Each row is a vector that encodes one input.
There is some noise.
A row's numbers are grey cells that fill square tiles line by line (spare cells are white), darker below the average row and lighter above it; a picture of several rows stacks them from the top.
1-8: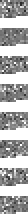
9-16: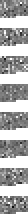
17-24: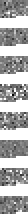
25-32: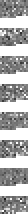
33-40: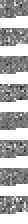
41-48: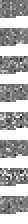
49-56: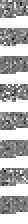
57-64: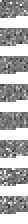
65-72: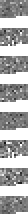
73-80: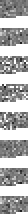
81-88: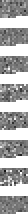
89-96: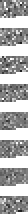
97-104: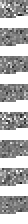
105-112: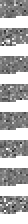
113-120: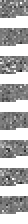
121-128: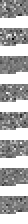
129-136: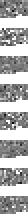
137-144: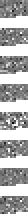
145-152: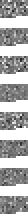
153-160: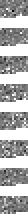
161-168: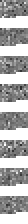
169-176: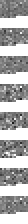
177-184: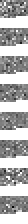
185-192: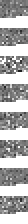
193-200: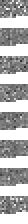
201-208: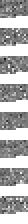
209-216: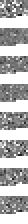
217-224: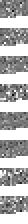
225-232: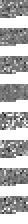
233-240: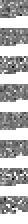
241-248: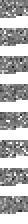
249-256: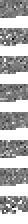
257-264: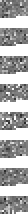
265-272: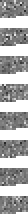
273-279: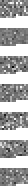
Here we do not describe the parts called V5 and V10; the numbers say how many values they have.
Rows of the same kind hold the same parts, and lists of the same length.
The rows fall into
2 kinds.
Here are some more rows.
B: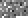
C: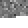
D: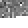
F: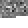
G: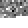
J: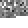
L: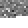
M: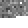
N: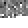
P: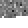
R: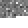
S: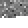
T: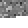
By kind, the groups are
B, D, F, G, N, R, T
C, J, L, M, P, S

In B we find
a point on a 9-point line, a true/false value and a value of V5.
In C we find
a true/false value, a value of V5 and a value of V10.
